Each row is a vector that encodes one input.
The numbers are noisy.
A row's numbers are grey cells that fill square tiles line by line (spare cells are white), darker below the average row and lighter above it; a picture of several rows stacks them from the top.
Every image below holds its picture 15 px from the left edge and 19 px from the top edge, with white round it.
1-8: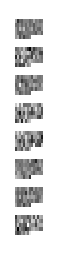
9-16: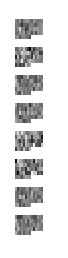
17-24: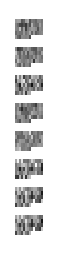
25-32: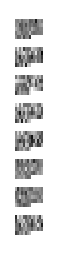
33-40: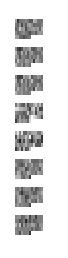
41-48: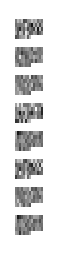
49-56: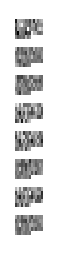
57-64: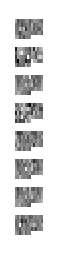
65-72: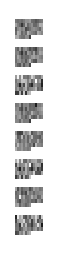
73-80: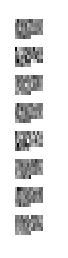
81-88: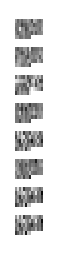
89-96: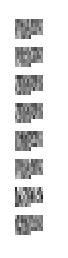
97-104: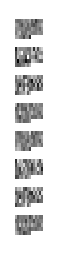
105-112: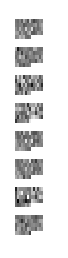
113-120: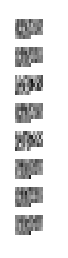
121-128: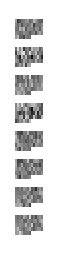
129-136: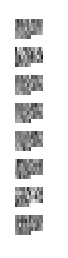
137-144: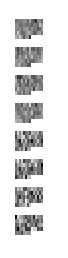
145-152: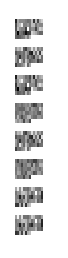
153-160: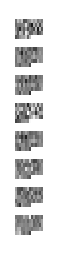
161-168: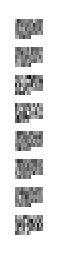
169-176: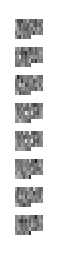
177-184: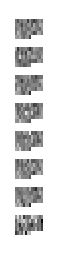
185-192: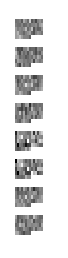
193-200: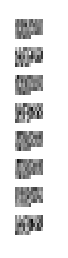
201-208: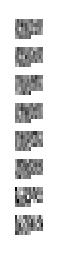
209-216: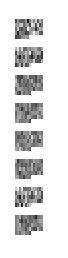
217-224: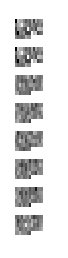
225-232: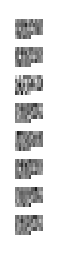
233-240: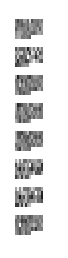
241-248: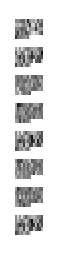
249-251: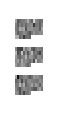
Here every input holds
either a point on an 8-point line, or a point on a 10-point line, or a list of up to three points on a 9-point line.
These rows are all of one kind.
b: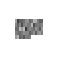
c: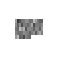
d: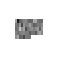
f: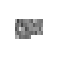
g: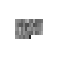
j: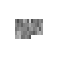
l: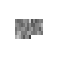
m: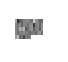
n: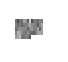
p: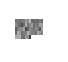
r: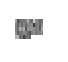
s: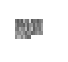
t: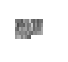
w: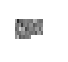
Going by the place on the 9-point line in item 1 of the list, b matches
c, d, m and w.
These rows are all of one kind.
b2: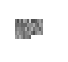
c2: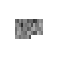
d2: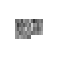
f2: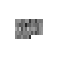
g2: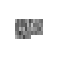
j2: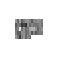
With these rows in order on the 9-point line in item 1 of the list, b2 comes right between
c2 and d2.
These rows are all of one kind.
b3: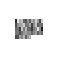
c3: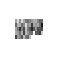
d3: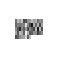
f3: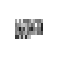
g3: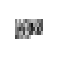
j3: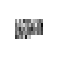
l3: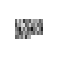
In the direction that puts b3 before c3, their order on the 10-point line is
b3, l3, j3, f3, c3, g3, d3.
